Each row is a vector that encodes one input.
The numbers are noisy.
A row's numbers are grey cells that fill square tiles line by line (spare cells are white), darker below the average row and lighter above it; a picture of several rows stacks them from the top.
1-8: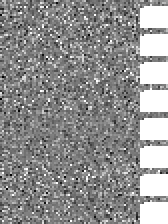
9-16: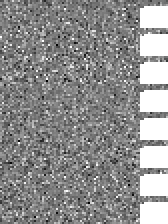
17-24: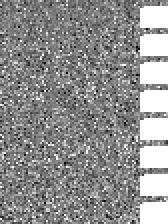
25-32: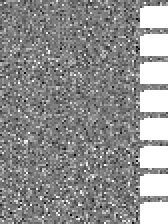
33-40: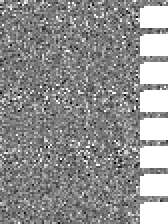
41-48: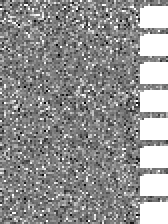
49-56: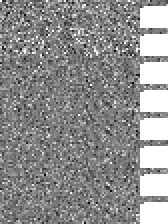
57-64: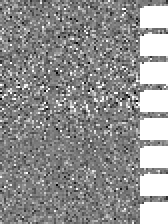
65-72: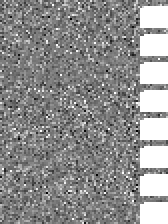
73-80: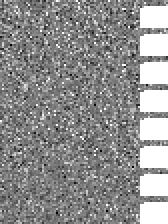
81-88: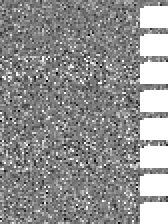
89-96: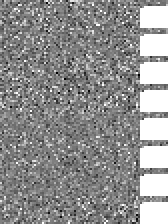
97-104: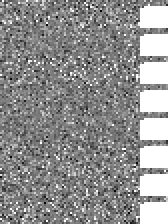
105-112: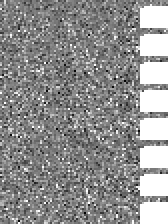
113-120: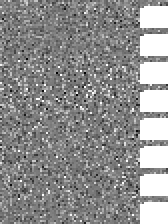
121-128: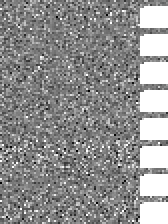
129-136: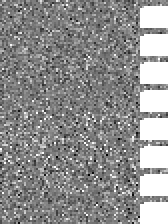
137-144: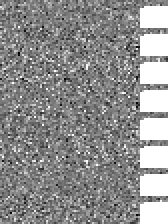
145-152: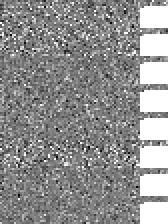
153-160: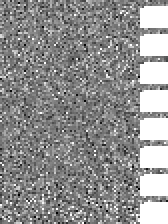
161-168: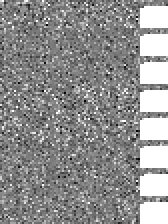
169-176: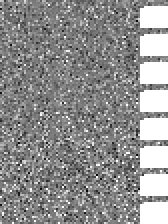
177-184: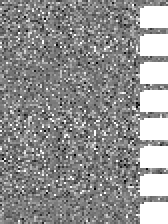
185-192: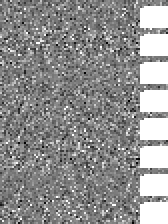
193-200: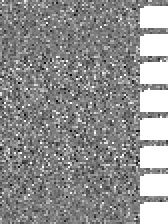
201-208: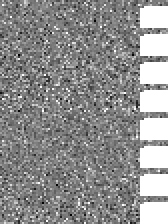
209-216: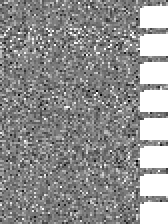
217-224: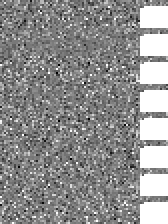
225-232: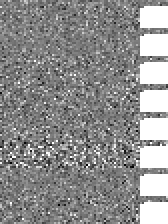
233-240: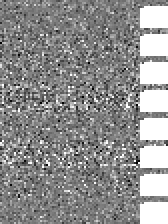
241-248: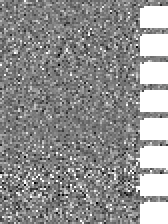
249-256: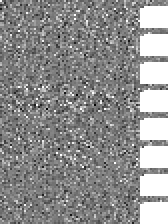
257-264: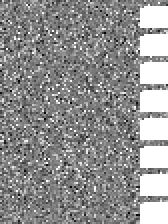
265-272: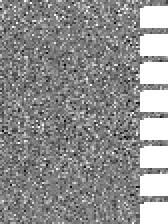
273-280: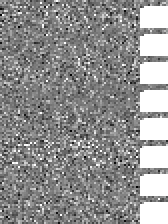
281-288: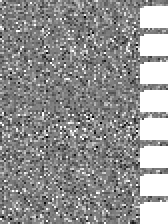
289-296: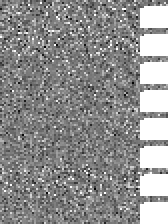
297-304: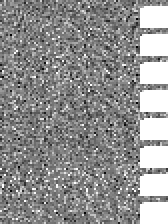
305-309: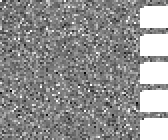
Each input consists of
a point on an 11-point line, together with either a fixed value, or one of 5 labels and a true/false value.
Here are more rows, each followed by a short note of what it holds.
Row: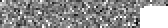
a point on an 11-point line
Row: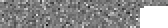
one of 5 labels, a point on an 11-point line and a true/false value
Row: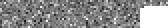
a point on an 11-point line
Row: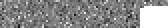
a point on an 11-point line
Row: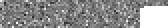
one of 5 labels, a point on an 11-point line and a true/false value
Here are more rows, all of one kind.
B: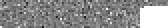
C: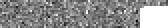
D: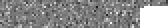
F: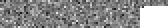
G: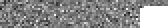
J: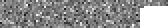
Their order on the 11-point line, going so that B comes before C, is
D, G, B, C, F, J.
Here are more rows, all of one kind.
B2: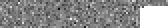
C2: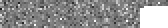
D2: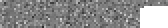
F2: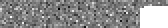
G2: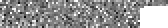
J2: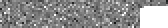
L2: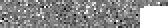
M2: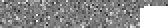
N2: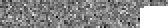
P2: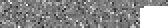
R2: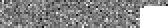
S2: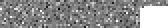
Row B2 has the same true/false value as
J2, M2 and N2.
